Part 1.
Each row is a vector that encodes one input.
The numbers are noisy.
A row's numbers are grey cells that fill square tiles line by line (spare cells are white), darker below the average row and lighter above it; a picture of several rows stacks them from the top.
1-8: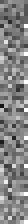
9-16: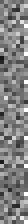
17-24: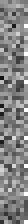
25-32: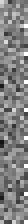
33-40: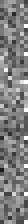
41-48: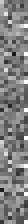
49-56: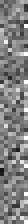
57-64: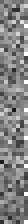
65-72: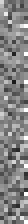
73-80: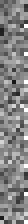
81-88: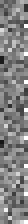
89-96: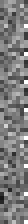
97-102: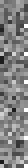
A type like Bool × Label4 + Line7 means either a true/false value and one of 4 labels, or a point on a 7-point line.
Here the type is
Line13.
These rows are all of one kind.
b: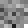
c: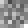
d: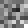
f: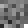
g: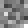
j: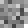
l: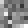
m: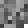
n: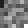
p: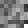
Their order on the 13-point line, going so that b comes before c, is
n, p, m, f, b, j, c, l, g, d.
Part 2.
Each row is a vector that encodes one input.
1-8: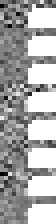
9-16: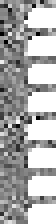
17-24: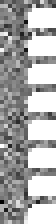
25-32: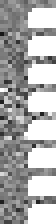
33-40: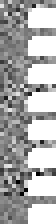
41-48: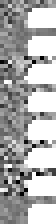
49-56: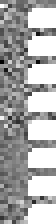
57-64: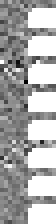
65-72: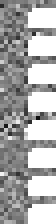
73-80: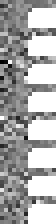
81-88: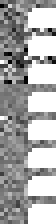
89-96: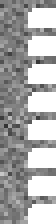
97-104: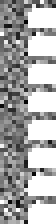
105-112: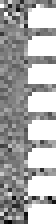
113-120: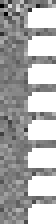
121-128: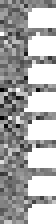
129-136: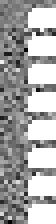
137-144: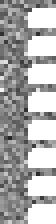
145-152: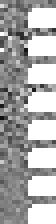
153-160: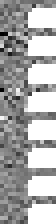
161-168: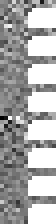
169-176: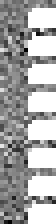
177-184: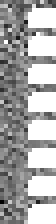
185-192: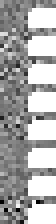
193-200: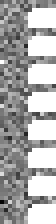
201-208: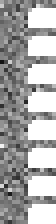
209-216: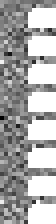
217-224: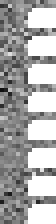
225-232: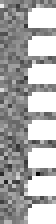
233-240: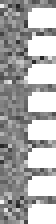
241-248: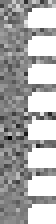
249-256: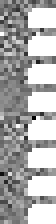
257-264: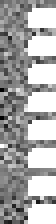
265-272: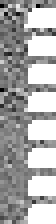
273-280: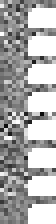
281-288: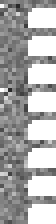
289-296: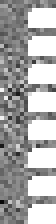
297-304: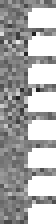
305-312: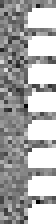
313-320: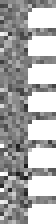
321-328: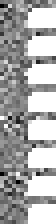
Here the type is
Line7.
